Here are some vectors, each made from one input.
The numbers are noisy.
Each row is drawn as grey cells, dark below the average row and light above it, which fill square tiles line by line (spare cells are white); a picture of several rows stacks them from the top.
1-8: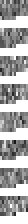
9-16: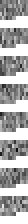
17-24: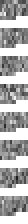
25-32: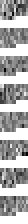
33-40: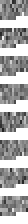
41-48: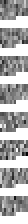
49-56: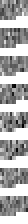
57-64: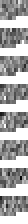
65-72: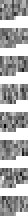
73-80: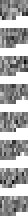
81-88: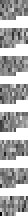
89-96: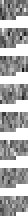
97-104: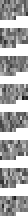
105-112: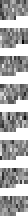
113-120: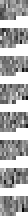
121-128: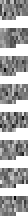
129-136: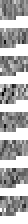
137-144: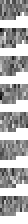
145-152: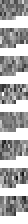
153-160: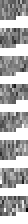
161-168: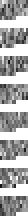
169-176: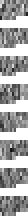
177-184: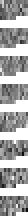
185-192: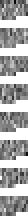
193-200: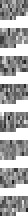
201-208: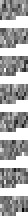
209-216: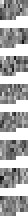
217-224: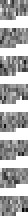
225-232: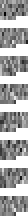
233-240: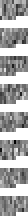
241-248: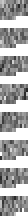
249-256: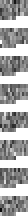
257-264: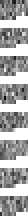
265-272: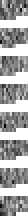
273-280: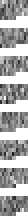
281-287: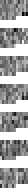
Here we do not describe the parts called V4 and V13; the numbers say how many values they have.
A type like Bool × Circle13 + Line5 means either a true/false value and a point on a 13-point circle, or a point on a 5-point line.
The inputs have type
Bool × V4 + (Circle19 + Unit) × V13.
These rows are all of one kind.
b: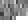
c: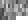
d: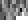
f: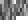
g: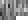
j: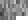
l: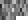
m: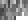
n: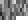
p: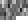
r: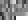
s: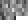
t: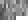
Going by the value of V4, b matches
f, n and r.
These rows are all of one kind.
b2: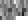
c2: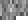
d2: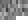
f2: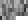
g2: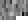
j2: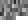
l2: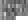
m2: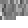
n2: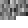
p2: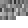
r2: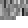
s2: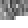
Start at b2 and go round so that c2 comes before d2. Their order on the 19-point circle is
b2, r2, m2, f2, n2, c2, j2, g2, p2, s2, d2, l2.
